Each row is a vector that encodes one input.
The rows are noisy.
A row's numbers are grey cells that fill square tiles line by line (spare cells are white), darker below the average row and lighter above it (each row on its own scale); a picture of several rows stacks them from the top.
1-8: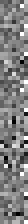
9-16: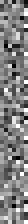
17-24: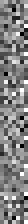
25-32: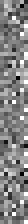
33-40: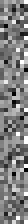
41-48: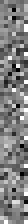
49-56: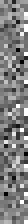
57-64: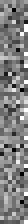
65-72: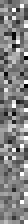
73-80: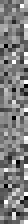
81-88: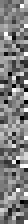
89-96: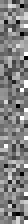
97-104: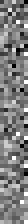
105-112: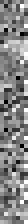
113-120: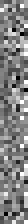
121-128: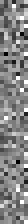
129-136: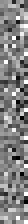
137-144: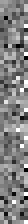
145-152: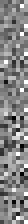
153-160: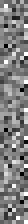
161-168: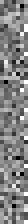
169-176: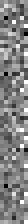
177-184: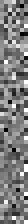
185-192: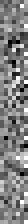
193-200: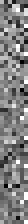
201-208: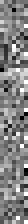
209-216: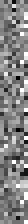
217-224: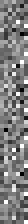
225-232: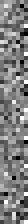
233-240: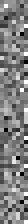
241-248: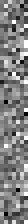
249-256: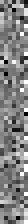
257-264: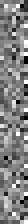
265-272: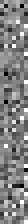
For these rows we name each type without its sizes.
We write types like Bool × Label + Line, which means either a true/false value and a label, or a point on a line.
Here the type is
(Circle + Unit) × Tree.
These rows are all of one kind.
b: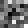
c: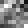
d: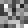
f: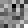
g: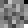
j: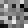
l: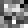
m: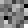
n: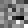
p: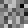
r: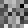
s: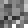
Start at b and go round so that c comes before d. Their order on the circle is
b, r, p, c, j, f, d, n, g, l, m, s.
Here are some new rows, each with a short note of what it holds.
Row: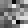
a point on a circle and a node of a tree
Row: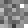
a node of a tree
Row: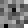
a point on a circle and a node of a tree
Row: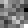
a point on a circle and a node of a tree
